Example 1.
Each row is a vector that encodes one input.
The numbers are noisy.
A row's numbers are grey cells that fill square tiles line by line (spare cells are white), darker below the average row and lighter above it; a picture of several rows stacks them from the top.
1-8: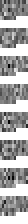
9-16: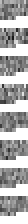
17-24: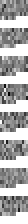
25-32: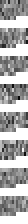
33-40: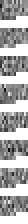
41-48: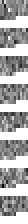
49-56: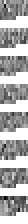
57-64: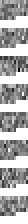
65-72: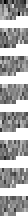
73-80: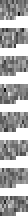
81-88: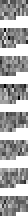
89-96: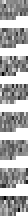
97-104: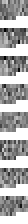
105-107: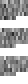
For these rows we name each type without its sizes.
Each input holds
a node of a tree, together with either a label, or a node of a tree.
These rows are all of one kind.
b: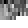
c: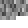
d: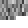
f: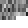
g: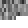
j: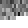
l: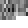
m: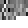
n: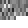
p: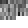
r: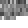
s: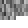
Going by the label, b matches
g and m.
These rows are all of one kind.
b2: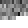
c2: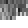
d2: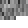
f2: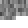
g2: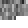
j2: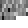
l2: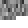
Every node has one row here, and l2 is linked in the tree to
g2.
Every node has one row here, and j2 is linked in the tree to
d2.
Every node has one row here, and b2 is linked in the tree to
c2 and f2.
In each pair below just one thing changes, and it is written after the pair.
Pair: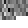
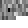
the label
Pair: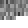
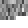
the node of the tree
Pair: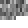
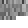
the label
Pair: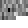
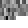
the node of the tree
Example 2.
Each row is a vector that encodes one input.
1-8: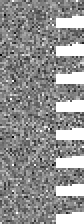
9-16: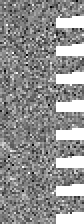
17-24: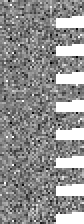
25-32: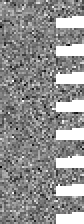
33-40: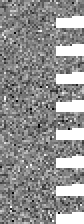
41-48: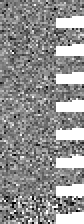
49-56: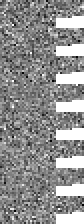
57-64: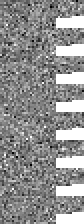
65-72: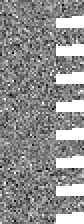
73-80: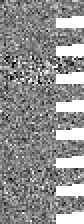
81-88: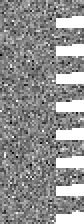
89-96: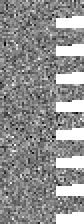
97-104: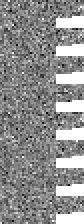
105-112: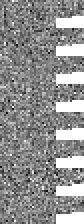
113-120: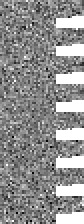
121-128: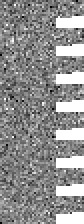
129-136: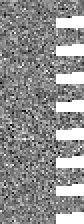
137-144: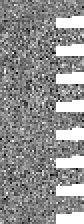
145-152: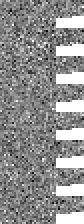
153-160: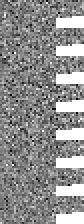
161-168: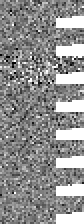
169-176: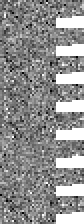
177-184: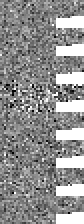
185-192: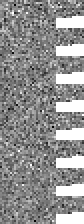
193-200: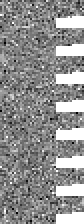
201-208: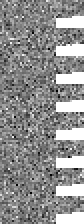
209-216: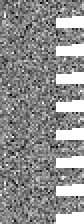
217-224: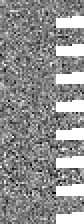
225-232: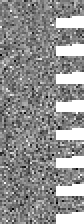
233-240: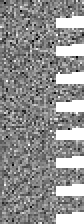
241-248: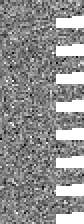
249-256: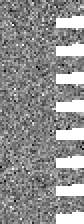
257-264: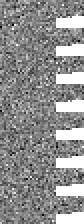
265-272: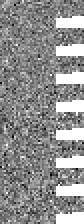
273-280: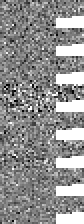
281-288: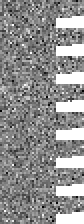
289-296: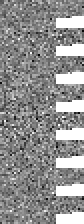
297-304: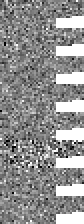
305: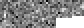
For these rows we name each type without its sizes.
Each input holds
a list of points on a circle.
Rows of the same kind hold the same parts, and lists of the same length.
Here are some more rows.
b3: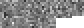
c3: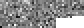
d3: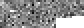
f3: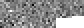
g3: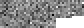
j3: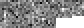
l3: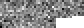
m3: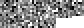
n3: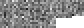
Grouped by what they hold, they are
b3, g3, n3
c3, d3, f3, l3
j3
m3

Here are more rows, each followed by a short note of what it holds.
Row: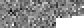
a list of one item
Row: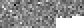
a list of two items
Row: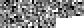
the empty list
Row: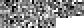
the empty list
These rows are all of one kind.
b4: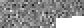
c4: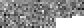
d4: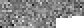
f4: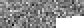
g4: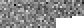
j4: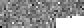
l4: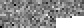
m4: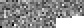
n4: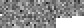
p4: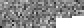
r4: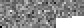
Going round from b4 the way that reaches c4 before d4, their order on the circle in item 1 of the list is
b4, f4, m4, n4, r4, p4, l4, g4, c4, j4, d4.
